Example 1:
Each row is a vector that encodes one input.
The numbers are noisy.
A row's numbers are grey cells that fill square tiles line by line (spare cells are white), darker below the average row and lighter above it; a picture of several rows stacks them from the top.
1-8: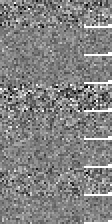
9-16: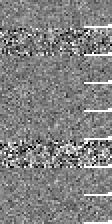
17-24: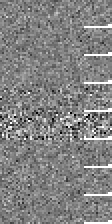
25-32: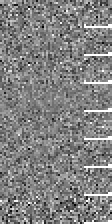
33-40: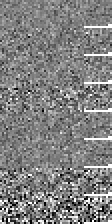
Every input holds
a point on a 6-point line and three true/false values.
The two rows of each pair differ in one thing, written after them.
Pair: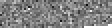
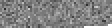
the place on the 6-point line
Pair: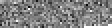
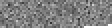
one of the three true/false values
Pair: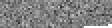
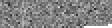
one of the three true/false values
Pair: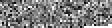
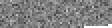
the place on the 6-point line
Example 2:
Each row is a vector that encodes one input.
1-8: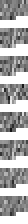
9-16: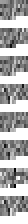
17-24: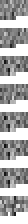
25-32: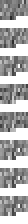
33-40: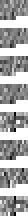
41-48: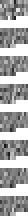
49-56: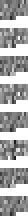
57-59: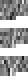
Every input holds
either a point on a 4-point line, or a point on a 6-point line.
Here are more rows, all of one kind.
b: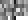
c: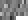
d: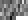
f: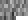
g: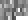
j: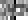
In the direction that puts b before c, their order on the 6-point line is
j, b, g, f, c, d.
